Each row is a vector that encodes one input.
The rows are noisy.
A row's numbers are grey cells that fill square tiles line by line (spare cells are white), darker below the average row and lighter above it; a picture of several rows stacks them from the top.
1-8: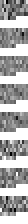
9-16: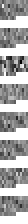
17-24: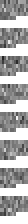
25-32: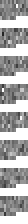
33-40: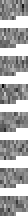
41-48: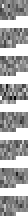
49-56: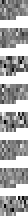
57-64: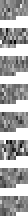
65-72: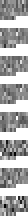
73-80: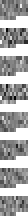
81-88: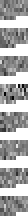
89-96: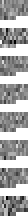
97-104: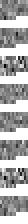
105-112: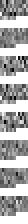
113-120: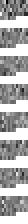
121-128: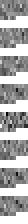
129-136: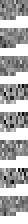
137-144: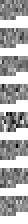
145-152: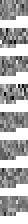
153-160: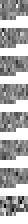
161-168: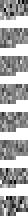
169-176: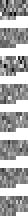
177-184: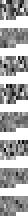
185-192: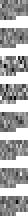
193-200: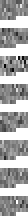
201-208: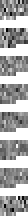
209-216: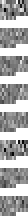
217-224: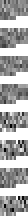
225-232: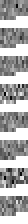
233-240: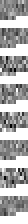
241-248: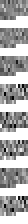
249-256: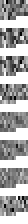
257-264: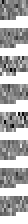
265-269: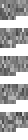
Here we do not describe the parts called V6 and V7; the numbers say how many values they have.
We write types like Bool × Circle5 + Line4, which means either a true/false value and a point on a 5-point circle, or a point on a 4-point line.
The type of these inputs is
Bool × (Line5 + V6) × Tree11 × V7 + Circle11.
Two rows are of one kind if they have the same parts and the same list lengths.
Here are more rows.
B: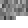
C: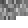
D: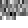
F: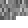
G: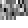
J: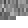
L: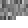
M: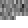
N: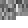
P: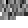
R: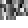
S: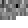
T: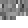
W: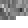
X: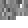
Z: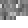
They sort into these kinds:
B, C, J, L, N, T, W, X, Z
D, G, P, R
F, M, S

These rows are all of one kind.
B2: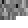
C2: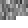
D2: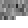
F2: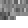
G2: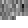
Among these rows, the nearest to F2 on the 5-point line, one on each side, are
B2 and D2.
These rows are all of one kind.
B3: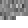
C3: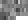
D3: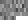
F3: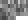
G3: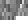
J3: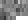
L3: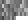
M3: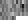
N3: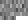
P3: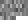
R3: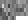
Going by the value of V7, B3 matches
D3, N3 and P3.
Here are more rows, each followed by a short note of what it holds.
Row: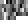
a point on an 11-point circle
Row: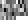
a point on an 11-point circle
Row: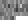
a point on a 5-point line, a node of an 11-node tree, a true/false value and a value of V7
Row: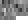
a node of an 11-node tree, a true/false value, a value of V6 and a value of V7
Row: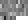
a node of an 11-node tree, a true/false value, a value of V6 and a value of V7
